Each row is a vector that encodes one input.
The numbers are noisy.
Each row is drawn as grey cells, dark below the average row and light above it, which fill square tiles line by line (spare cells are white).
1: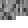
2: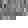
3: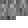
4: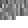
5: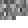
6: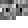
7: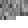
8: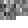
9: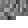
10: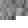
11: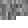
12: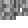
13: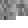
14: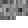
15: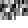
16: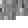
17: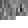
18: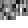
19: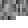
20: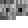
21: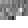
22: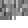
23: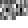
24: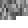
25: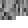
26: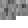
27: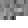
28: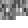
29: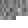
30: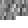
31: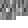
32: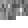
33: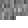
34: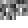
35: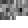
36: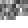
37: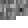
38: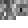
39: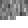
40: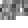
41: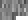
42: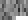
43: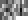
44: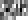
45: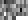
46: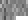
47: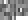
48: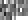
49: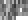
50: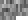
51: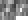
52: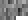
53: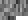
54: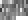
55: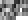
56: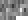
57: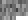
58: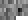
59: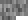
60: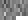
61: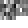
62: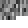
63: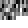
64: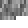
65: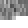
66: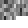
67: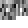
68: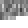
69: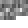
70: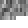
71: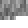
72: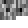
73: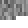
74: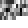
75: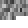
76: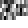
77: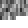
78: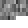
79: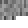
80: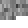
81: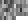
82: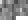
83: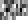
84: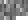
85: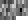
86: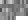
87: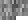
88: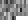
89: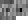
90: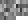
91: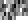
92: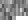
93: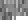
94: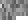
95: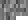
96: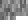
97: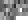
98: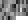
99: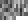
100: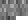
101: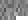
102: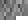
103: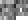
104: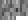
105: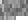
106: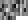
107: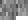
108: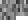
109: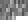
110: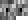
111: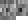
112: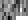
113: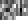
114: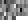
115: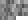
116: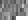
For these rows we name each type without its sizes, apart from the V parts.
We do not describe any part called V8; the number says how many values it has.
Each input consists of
a value of V8, together with a list of points on a circle.
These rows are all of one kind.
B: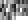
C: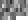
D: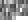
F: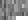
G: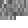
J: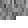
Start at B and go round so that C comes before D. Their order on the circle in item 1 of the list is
B, C, G, J, F, D.
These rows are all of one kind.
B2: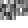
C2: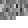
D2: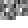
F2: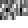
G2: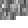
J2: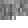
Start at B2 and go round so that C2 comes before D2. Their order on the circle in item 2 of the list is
B2, F2, C2, D2, G2, J2.
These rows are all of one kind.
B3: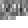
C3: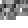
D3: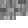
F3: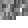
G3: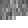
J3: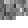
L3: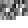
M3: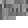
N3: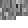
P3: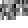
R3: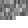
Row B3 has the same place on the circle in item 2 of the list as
F3, L3 and R3.
